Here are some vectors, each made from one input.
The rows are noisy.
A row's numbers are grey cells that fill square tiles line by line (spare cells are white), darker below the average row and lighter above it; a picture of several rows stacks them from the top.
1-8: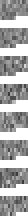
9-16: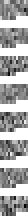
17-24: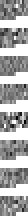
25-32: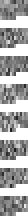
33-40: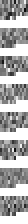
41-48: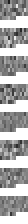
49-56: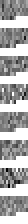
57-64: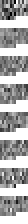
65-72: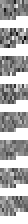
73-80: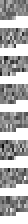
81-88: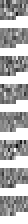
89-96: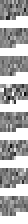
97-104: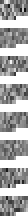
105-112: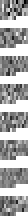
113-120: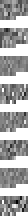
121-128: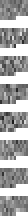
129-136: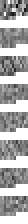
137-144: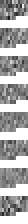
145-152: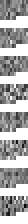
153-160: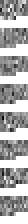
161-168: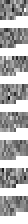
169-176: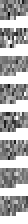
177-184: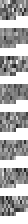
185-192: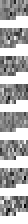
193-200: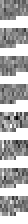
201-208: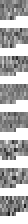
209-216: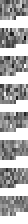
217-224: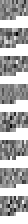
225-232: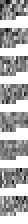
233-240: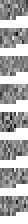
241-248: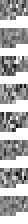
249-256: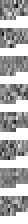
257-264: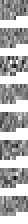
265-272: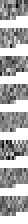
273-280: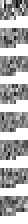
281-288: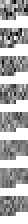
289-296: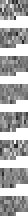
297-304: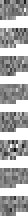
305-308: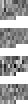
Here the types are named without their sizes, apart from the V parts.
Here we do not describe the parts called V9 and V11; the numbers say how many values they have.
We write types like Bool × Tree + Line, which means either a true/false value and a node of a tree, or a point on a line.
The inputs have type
(Bool × Bool × Bool + V9) × V11 + Circle × Label + Tree + Unit.
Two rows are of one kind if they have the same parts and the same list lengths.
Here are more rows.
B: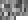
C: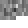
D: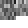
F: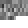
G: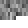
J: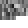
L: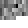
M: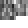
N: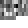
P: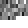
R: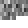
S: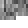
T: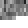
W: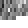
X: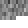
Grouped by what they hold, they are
B, G, N, R
C, S, T
D, F, X
J, M
L, P, W

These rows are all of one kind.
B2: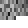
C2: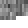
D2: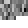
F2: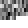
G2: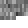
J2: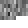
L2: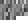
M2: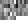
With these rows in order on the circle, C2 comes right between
D2 and G2.
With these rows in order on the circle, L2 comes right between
G2 and M2.
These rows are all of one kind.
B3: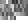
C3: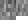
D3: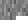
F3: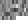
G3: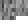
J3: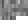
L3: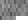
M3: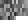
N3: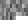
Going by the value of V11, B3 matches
D3, G3 and L3.
